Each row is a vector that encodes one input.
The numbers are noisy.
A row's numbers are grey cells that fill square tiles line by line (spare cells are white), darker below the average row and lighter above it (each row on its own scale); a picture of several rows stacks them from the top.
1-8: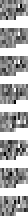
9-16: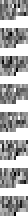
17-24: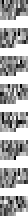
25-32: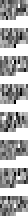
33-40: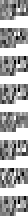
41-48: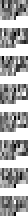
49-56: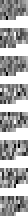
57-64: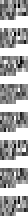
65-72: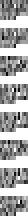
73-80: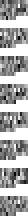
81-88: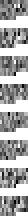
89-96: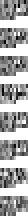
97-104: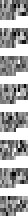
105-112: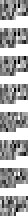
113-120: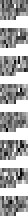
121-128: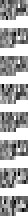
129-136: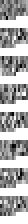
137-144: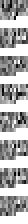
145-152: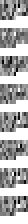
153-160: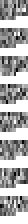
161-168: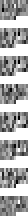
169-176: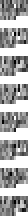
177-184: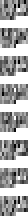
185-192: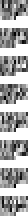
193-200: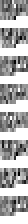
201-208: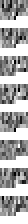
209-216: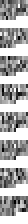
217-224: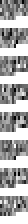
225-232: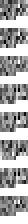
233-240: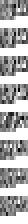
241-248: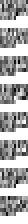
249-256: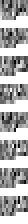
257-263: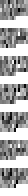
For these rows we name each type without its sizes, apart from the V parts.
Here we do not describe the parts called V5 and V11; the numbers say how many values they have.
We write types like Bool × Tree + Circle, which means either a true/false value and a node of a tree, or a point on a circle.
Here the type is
Bool × Label + Unit + V5 × V11.
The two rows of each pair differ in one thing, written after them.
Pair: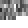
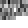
the value of V11
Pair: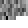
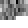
the value of V5
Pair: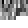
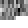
the value of V5
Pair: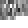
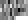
the value of V5
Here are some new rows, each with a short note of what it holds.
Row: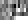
a label and a true/false value
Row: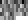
a fixed value
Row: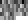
a fixed value
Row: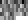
a fixed value
